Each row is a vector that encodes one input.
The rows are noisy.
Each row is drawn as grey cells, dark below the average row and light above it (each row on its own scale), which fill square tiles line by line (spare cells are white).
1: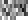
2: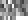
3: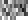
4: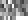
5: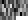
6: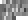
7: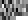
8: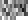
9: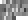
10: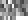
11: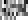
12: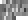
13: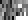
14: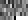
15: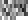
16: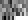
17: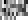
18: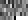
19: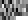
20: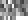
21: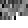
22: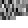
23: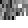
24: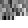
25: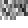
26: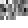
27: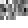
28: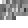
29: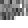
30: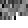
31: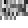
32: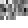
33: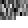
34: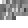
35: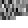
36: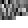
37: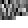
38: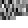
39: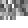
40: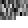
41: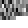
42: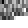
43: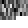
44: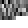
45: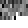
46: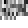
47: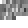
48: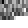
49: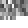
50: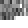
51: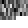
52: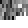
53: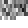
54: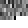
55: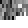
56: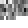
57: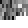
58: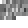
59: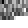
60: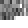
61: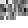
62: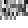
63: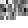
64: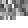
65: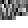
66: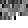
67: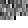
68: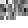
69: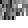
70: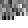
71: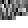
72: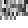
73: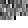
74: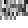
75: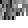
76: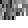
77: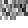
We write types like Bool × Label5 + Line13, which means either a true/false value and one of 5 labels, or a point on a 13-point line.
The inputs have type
Line5 + Line9.
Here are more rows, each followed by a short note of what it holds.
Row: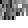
a point on a 9-point line
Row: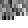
a point on a 9-point line
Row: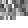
a point on a 5-point line
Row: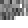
a point on a 9-point line
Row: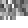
a point on a 5-point line
